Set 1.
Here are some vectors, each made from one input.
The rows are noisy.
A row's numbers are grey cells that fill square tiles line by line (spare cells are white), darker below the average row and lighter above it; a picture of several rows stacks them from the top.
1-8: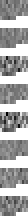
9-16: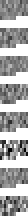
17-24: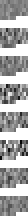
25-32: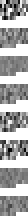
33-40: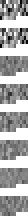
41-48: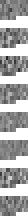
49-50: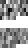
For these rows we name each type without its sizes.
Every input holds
a point on a circle and a true/false value.
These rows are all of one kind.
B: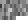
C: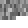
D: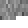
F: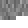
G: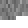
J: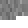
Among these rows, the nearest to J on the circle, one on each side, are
C and G.
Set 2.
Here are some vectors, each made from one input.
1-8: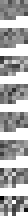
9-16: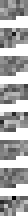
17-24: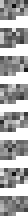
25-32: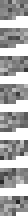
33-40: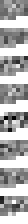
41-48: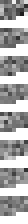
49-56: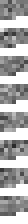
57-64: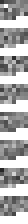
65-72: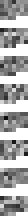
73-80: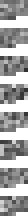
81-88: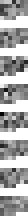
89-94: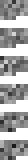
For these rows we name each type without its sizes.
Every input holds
a point on a line, together with either a fixed value, or four true/false values.
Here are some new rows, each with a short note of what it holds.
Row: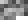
a point on a line
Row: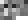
a point on a line
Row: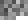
a point on a line and four true/false values
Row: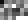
a point on a line and four true/false values
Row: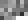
a point on a line and four true/false values
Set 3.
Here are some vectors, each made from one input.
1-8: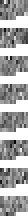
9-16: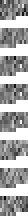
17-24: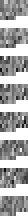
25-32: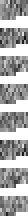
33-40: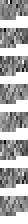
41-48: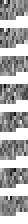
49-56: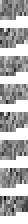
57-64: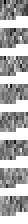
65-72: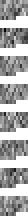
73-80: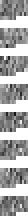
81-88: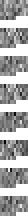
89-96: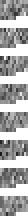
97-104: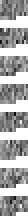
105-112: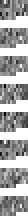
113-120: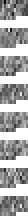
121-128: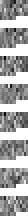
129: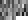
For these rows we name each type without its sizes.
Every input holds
either a point on a line, or a node of a tree.
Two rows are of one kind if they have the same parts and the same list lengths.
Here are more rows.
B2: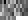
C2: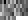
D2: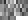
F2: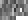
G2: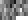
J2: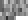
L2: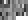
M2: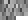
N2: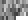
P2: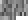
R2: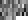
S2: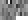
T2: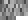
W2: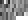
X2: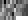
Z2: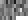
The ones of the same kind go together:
B2, C2, D2, J2, L2, M2, N2, R2, T2, W2, X2
F2, G2, P2, S2, Z2

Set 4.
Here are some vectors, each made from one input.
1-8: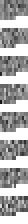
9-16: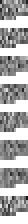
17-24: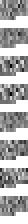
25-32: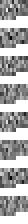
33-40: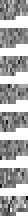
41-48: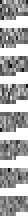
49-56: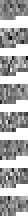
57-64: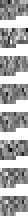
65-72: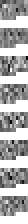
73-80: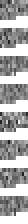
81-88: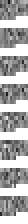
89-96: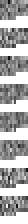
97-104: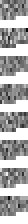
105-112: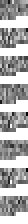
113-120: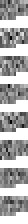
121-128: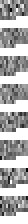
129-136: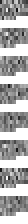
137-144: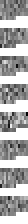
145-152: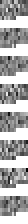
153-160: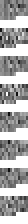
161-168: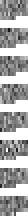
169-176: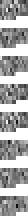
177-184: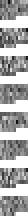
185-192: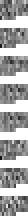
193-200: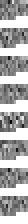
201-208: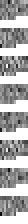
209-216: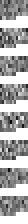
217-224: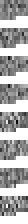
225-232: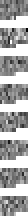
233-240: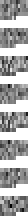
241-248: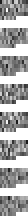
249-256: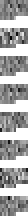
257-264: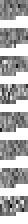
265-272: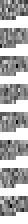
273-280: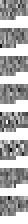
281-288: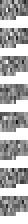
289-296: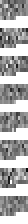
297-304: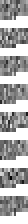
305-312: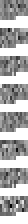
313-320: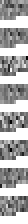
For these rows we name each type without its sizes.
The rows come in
2 kinds.
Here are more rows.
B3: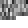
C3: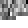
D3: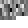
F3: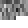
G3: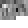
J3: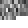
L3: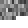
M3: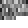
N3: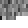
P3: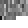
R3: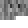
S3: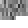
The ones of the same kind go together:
B3, C3, D3, J3, L3, M3
F3, G3, N3, P3, R3, S3

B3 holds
a node of a tree.
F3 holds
a point on a circle.
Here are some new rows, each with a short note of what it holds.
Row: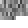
a point on a circle
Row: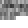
a point on a circle
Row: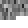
a point on a circle
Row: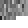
a point on a circle
